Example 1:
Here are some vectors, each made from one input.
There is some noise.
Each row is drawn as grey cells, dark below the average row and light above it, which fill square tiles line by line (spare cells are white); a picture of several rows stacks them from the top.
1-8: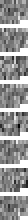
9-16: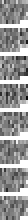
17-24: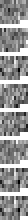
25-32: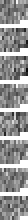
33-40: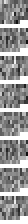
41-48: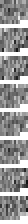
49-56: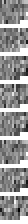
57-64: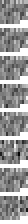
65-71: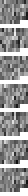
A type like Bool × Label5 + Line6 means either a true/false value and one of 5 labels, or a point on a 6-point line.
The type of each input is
Line6 + Line8.
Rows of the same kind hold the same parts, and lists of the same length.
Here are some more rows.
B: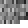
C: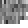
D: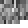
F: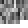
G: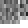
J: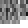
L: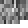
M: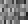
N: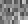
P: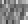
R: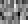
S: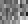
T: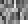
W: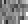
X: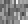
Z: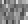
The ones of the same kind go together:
B, D, F, L, M, R, T
C, G, J, N, P, S, W, X, Z

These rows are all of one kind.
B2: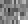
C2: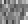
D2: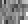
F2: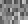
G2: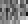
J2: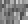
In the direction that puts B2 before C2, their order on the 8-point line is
G2, F2, B2, J2, C2, D2.
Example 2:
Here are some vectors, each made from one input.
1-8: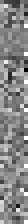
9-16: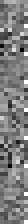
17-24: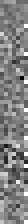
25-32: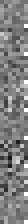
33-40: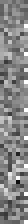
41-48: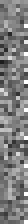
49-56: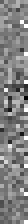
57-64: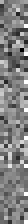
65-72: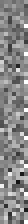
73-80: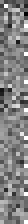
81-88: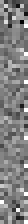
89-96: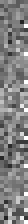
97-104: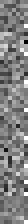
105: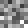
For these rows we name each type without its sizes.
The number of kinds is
2.
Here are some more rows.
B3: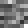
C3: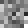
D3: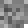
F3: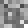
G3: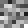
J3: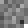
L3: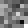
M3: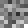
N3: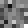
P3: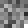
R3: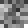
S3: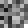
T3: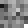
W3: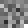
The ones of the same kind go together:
B3, G3, J3, L3, M3, N3, P3, R3, T3, W3
C3, D3, F3, S3

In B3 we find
a point on a line and a node of a tree.
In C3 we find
a point on a line.
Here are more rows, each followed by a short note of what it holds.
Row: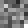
a point on a line and a node of a tree
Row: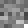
a point on a line and a node of a tree
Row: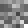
a point on a line
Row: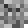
a point on a line
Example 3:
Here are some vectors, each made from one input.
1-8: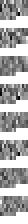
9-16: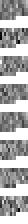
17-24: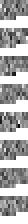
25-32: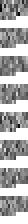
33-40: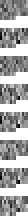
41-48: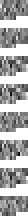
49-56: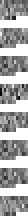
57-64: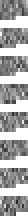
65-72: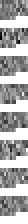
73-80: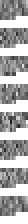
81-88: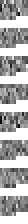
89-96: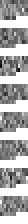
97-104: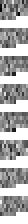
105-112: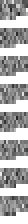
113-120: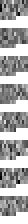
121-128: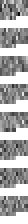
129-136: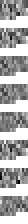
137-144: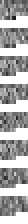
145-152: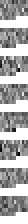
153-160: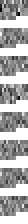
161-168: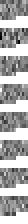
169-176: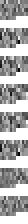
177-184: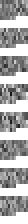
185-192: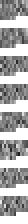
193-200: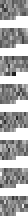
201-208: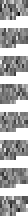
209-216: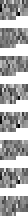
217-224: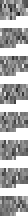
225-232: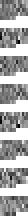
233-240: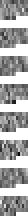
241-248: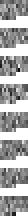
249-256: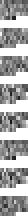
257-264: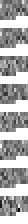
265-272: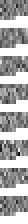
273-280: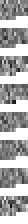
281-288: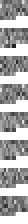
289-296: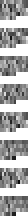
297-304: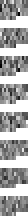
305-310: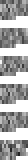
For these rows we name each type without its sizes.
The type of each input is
Line + Tree.
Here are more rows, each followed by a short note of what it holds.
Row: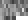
a node of a tree
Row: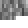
a node of a tree
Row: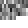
a point on a line
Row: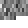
a node of a tree
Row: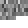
a node of a tree
